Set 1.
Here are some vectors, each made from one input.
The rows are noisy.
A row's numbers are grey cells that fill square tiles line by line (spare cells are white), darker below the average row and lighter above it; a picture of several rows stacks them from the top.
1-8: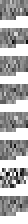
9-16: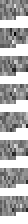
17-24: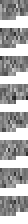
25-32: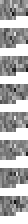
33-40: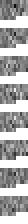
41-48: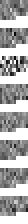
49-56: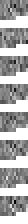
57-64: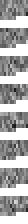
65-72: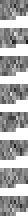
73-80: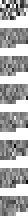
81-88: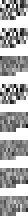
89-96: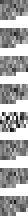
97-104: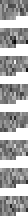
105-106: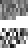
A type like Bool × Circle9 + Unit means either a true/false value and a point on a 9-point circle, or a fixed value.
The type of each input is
Bool × Tree13 + Unit.
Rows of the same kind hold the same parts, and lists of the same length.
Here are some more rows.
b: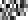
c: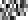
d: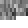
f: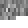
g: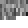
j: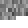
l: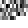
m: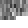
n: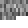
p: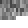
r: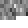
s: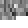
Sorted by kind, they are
b, c, l
d, f, g, j, m, n, p, r, s

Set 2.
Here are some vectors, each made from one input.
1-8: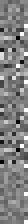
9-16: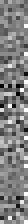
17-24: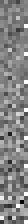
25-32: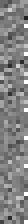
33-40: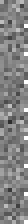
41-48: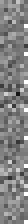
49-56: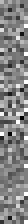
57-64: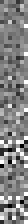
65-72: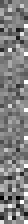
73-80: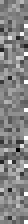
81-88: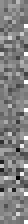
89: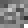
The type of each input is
Bool × Circle11.
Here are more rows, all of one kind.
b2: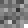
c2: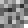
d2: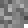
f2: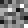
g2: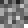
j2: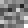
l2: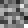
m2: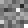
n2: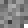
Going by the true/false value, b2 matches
c2 and j2.
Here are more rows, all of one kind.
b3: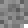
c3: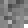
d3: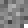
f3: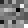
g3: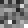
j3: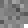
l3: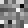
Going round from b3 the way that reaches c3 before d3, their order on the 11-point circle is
b3, c3, g3, l3, d3, f3, j3.
